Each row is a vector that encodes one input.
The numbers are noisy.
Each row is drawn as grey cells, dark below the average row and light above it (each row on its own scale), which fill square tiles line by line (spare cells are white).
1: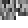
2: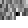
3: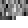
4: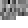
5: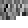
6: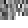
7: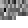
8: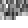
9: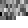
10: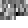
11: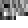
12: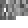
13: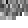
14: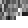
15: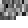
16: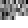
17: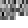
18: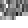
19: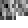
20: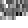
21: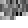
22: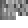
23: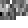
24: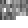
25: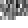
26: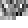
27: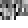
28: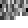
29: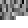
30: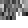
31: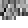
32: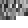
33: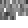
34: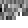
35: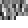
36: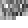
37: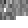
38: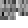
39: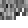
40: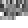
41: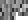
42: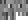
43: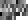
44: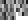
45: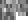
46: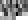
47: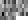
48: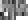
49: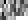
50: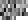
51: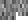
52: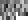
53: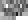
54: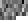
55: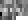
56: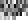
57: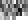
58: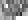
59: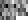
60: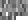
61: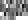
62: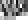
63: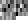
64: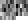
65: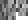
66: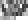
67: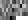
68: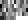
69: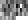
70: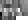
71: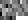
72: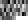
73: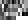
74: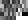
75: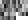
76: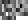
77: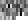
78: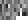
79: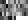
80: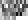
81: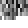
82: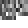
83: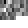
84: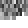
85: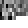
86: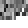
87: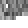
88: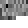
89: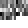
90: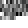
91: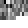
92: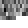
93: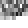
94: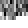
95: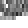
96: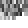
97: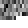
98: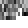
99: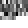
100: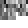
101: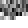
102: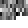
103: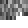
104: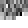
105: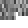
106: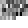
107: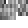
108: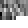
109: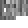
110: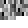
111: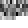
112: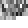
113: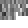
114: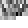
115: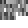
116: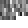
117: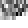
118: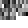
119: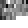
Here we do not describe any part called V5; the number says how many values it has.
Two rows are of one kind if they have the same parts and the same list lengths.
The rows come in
2 kinds.
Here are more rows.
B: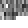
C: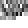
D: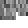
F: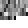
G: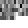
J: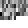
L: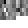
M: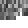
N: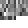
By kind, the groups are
B, C
D, F, G, J, L, M, N

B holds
one of 7 labels and a value of V5.
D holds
one of 7 labels, three true/false values and a value of V5.
